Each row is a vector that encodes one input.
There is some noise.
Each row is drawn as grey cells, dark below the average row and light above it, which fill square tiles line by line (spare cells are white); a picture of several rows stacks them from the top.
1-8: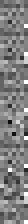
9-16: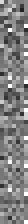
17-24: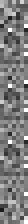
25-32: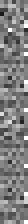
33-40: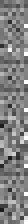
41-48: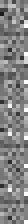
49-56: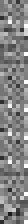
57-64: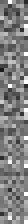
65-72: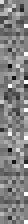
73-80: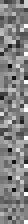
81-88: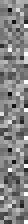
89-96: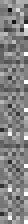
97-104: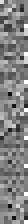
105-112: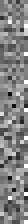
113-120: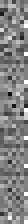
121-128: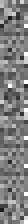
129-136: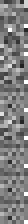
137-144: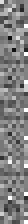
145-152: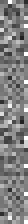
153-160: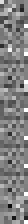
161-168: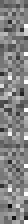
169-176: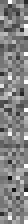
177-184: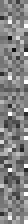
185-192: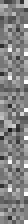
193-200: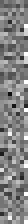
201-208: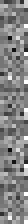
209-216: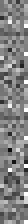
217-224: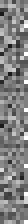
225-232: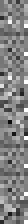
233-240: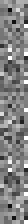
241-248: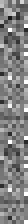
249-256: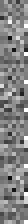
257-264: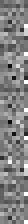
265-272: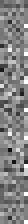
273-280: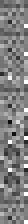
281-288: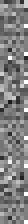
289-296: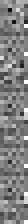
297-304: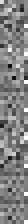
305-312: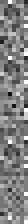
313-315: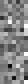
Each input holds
one of 8 labels.
